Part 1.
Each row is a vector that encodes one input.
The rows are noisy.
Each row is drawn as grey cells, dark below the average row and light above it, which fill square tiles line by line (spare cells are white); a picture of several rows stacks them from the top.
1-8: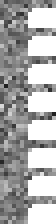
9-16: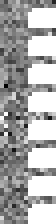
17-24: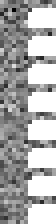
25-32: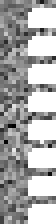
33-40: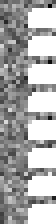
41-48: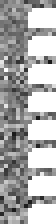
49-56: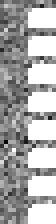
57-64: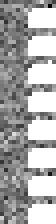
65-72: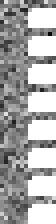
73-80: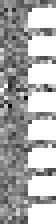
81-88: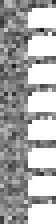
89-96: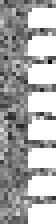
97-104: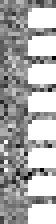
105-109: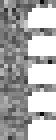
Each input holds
either a fixed value, or four true/false values.
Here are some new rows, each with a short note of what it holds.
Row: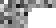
a fixed value
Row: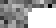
four true/false values
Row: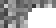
four true/false values
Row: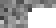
four true/false values
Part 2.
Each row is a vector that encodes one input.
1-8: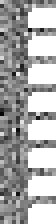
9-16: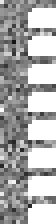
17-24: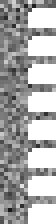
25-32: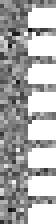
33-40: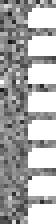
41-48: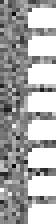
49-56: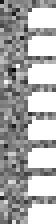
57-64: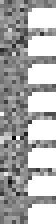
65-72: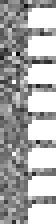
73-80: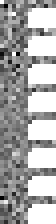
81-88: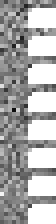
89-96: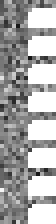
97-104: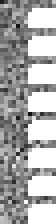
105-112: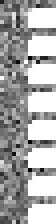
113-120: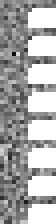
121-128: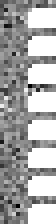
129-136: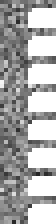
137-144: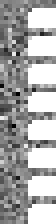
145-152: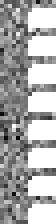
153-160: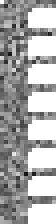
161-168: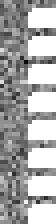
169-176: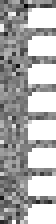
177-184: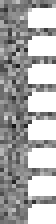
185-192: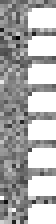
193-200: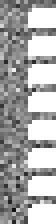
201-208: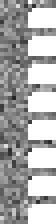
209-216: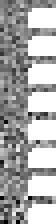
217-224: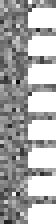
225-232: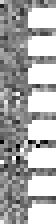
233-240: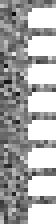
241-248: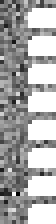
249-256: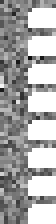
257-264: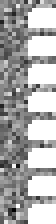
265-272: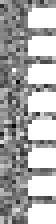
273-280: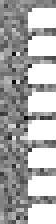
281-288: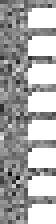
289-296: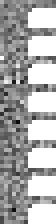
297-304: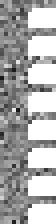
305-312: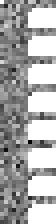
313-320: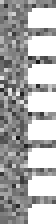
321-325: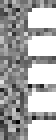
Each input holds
one of 11 labels.
